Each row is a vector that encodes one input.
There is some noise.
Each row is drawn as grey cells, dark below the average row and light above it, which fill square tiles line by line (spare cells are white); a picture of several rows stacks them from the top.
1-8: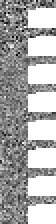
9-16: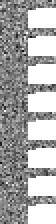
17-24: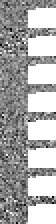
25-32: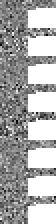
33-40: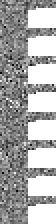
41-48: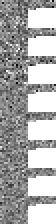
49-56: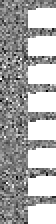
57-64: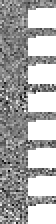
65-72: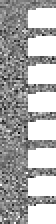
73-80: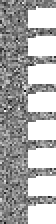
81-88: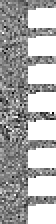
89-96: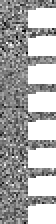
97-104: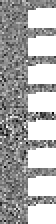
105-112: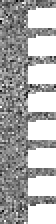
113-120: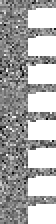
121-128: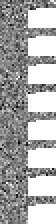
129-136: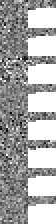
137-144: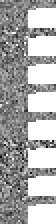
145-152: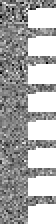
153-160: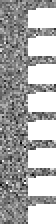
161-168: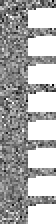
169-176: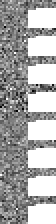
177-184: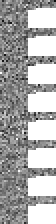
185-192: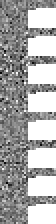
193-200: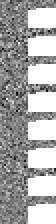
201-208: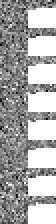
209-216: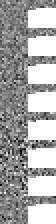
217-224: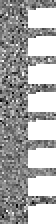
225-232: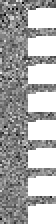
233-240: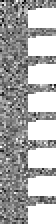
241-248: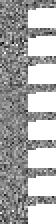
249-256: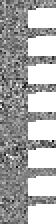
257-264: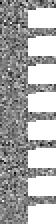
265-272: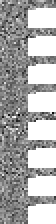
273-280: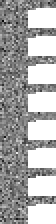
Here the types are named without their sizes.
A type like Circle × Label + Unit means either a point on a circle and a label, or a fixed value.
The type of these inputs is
(Bool × (Line + Tree) + Label) × (Tree × Tree × Tree × Tree + Unit).
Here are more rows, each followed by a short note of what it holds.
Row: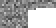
a node of each of five trees and a true/false value
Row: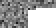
a point on a line and a true/false value
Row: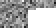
a point on a line, a node of each of four trees and a true/false value
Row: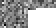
a point on a line and a true/false value
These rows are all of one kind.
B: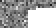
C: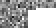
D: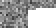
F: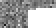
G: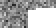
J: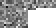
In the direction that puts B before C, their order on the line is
B, D, G, F, J, C.
